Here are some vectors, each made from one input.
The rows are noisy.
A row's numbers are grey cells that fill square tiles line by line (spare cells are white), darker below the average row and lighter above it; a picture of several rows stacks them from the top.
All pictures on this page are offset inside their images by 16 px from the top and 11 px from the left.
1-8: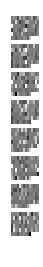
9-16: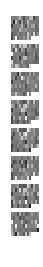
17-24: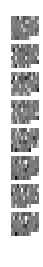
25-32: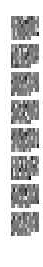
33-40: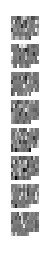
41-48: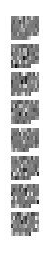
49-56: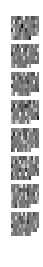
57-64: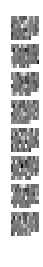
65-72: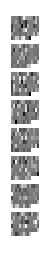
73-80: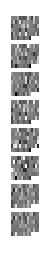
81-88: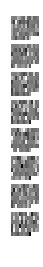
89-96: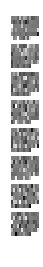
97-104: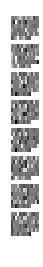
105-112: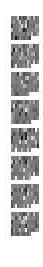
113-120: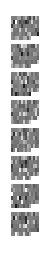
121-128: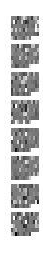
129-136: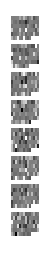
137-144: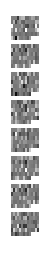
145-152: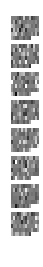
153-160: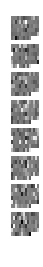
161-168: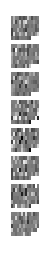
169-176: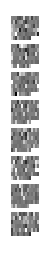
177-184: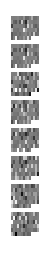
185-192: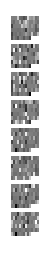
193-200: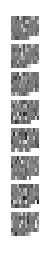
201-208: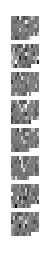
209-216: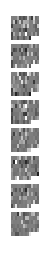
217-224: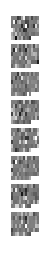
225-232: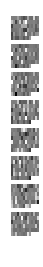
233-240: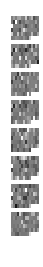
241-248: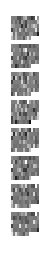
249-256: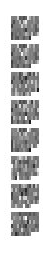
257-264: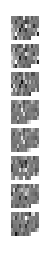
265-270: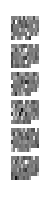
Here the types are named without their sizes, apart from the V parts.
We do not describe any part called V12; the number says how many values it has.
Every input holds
a value of V12, together with either a label, or four true/false values.
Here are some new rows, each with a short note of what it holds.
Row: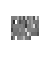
four true/false values and a value of V12
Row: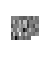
four true/false values and a value of V12
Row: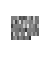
a label and a value of V12
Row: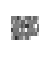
four true/false values and a value of V12
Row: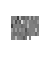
a label and a value of V12
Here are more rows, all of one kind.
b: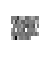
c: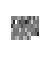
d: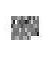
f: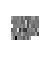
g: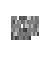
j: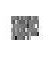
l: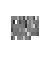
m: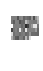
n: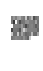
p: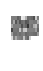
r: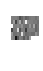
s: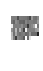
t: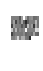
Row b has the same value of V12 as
j, m and s.
